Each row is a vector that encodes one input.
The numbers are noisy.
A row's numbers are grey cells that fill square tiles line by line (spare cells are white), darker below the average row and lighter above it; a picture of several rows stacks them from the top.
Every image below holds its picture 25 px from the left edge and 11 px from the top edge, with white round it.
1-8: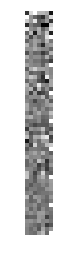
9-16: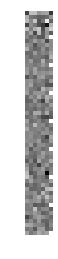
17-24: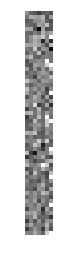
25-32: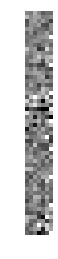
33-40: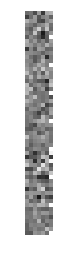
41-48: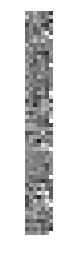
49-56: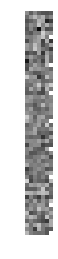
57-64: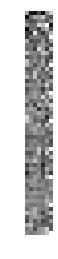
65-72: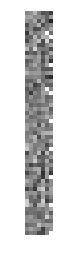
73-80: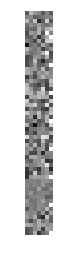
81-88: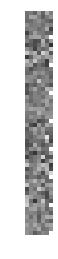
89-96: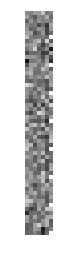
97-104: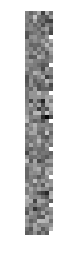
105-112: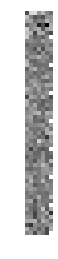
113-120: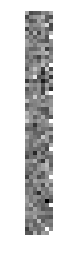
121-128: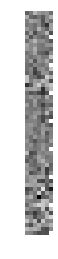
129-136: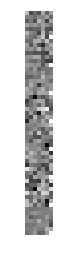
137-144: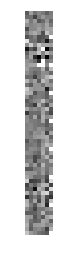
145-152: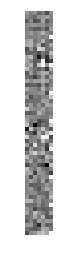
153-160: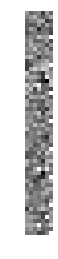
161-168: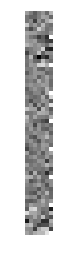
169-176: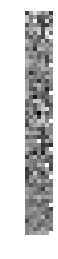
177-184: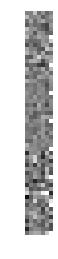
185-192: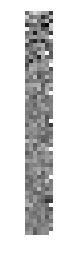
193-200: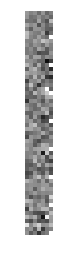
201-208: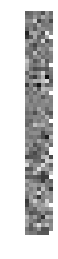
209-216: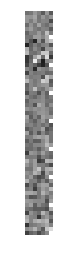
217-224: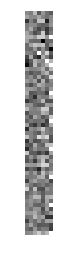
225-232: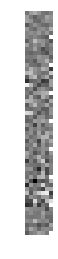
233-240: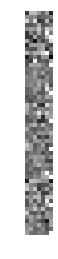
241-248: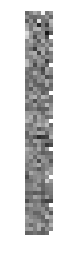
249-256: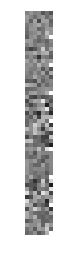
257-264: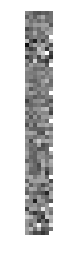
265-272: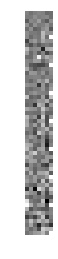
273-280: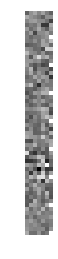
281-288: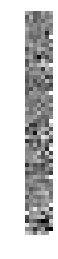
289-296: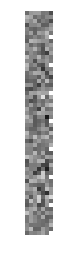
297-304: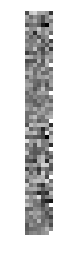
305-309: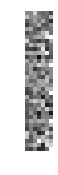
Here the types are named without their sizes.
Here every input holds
either a point on a circle, or a label, or four true/false values.
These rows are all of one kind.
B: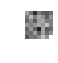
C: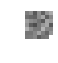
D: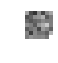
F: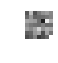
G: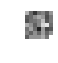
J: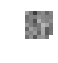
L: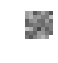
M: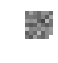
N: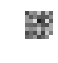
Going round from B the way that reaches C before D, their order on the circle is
B, F, L, M, C, D, N, G, J.
